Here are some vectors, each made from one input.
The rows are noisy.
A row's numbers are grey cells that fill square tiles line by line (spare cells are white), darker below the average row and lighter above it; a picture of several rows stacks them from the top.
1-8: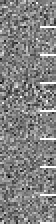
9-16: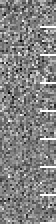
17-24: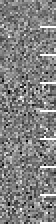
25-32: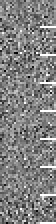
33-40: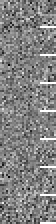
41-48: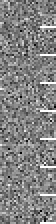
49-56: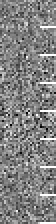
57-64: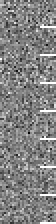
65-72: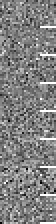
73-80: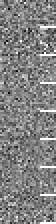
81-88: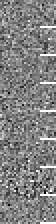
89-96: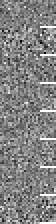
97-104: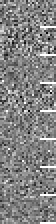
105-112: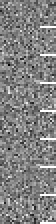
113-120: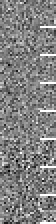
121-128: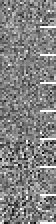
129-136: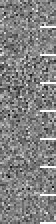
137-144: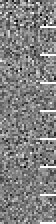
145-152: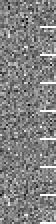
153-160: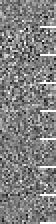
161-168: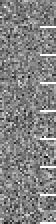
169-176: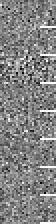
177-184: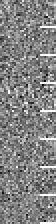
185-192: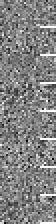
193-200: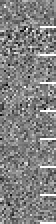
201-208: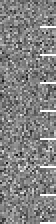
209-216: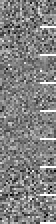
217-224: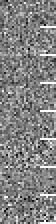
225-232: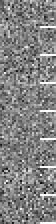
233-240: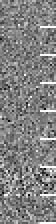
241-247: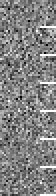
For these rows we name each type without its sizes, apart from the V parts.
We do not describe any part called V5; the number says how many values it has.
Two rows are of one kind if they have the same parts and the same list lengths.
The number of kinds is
2.
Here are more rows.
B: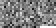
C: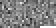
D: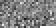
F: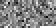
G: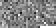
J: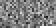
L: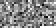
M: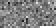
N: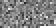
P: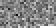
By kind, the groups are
B, C, N
D, F, G, J, L, M, P

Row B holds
a value of V5.
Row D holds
a point on a circle, a true/false value and a value of V5.
